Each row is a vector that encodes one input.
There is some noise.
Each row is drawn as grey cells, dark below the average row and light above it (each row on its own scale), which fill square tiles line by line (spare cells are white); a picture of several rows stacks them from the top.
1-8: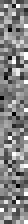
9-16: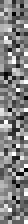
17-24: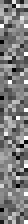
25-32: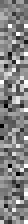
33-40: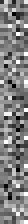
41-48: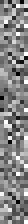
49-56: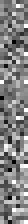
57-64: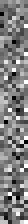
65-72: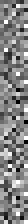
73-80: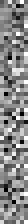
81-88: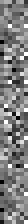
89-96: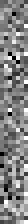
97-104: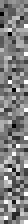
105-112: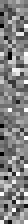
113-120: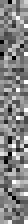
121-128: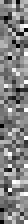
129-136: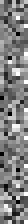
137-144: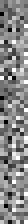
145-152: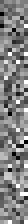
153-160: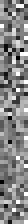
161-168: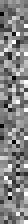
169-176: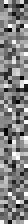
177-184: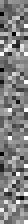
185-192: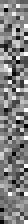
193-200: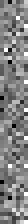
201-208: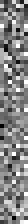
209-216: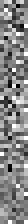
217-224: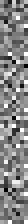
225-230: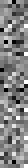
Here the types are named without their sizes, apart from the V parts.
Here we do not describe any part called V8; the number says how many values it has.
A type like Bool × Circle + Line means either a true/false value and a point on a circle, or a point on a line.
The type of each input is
List(Line) + V8 × V8.
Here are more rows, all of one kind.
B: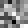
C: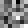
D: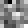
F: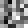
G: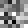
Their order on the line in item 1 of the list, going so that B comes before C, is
B, G, D, F, C.
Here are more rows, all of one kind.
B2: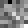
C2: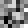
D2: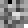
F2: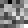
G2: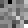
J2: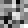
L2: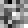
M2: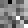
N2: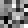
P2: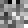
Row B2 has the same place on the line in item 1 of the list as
F2, G2 and M2.
